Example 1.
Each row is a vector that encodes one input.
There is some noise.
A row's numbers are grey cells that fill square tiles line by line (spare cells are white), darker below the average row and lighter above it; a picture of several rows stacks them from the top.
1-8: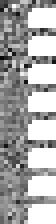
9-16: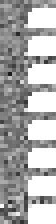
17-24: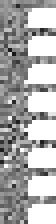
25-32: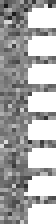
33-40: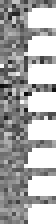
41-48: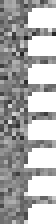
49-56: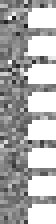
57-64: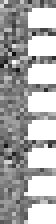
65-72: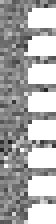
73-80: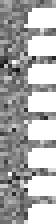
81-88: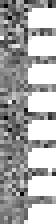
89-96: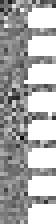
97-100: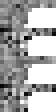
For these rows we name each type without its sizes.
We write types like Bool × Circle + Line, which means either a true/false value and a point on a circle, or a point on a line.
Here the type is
Bool × Bool × Bool × Bool + Line.
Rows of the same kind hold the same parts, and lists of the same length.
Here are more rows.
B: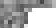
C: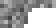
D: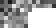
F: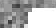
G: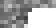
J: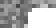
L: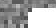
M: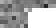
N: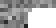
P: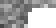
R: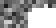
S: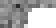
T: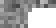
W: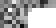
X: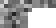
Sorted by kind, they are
B, C, F, G, J, L, M, N, P, S, T
D, R, W, X

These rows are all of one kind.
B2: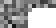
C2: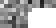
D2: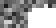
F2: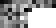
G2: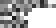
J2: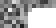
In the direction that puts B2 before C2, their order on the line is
G2, J2, B2, C2, D2, F2.
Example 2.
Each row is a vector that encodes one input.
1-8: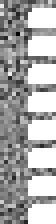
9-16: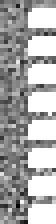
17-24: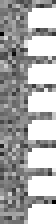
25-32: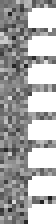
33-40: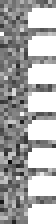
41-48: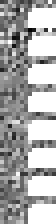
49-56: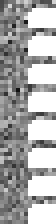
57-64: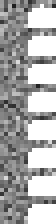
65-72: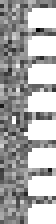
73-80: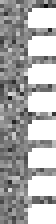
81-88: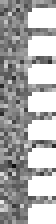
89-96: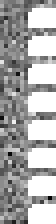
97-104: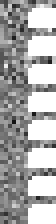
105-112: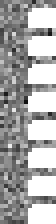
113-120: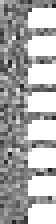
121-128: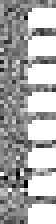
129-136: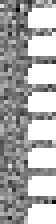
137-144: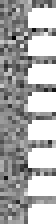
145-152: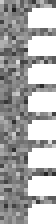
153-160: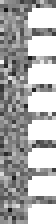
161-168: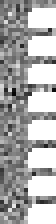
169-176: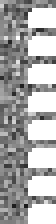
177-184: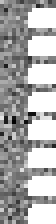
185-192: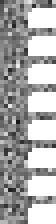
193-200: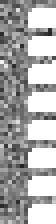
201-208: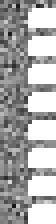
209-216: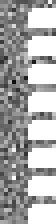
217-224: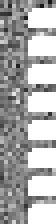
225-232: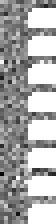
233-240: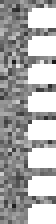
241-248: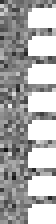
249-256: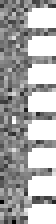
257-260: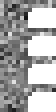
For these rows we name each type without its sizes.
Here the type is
(Circle + Unit) × Label.
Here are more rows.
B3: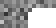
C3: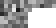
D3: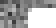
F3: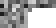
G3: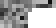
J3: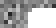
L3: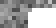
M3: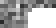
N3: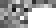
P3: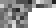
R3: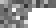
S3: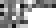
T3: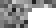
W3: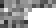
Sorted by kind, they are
B3, C3, D3, L3, N3, T3, W3
F3, G3, J3, M3, P3, R3, S3

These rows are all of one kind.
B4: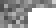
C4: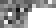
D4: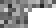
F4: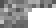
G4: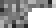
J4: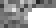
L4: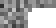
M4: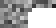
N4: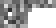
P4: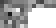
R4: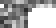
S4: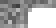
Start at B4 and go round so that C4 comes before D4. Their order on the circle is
B4, R4, M4, J4, L4, F4, G4, C4, N4, S4, D4, P4.
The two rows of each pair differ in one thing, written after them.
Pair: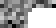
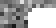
the label
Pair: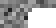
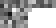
the label
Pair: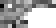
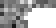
the label
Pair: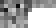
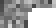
the label
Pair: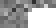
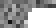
the label
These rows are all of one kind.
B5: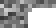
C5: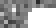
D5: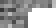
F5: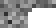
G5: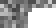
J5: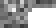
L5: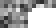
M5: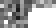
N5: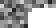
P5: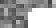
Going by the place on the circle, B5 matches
G5, M5, N5 and P5.
